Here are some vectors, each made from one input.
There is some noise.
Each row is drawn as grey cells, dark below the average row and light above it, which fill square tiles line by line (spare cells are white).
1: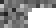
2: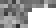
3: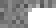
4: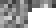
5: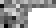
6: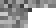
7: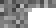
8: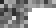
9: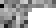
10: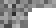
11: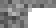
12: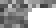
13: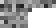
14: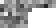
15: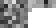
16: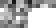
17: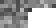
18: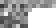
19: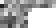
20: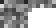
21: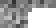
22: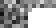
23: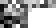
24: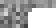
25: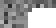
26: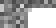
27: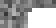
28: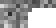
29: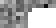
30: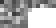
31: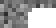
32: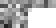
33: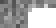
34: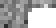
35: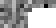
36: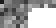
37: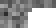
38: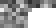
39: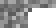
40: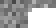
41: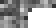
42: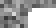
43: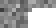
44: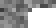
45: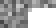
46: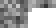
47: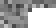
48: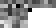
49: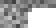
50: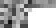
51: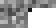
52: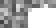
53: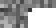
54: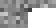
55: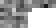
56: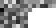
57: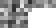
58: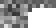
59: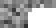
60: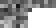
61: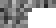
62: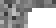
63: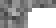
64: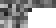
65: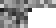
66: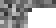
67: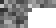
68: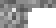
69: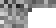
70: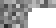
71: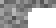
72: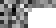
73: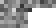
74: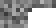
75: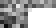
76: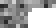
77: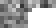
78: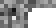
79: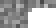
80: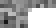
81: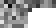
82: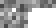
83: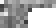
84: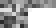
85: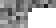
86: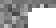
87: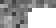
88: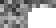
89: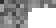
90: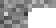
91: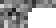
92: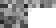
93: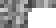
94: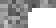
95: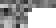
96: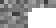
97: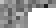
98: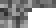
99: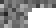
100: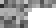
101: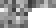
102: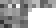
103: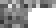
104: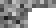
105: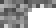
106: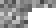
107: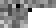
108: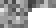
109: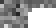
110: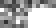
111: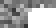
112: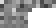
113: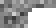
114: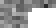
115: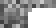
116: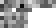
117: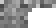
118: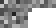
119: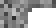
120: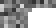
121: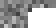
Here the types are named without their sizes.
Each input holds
a label, together with a list of points on a line.
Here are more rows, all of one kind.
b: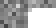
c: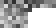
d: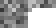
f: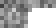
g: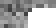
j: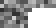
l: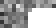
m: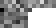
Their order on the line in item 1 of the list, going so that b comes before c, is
g, f, m, d, b, j, l, c.
